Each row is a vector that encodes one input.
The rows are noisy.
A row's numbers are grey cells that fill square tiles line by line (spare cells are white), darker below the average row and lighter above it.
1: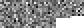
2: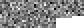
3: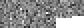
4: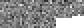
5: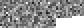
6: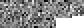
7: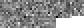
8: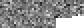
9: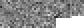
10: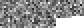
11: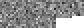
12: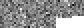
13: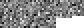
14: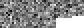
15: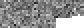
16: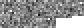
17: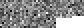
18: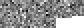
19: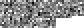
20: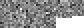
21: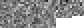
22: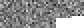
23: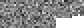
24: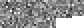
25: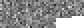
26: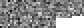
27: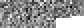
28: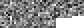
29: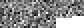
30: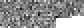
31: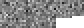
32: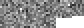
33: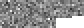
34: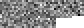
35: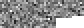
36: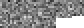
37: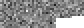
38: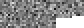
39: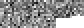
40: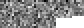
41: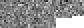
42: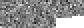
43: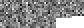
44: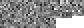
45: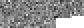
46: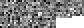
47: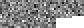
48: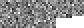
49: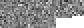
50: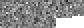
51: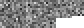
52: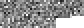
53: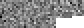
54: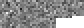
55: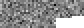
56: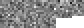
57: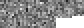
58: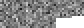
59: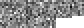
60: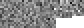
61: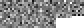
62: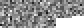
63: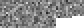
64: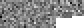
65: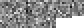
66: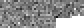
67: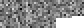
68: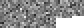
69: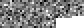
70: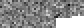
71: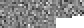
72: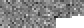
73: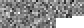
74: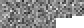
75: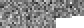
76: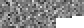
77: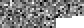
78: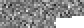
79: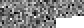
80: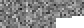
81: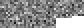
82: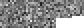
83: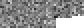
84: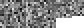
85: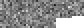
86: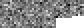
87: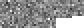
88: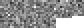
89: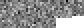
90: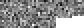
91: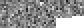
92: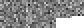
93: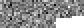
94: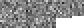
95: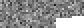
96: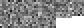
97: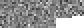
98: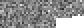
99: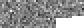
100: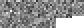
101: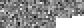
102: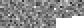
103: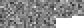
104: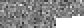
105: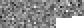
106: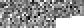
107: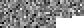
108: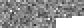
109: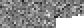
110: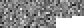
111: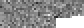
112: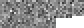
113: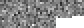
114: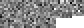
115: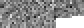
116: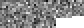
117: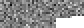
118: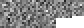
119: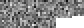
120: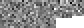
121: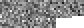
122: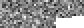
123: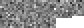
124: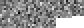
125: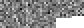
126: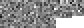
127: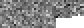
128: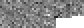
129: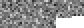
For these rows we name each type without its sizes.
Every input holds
a label, together with either a node of a tree, or a list of points on a line.
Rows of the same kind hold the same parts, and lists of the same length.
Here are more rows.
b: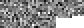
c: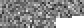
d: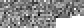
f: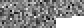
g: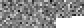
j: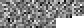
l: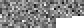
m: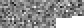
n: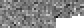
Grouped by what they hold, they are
b, g, l
c, m
d, j, n
f

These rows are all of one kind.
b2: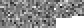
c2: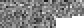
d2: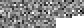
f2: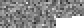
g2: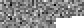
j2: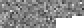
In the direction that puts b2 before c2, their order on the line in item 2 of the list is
g2, f2, d2, b2, c2, j2.
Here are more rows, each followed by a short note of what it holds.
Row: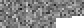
a label, together with a list of one item
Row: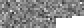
a label, together with a list of two items
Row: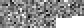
a label and a node of a tree
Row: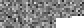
a label, together with a list of two items
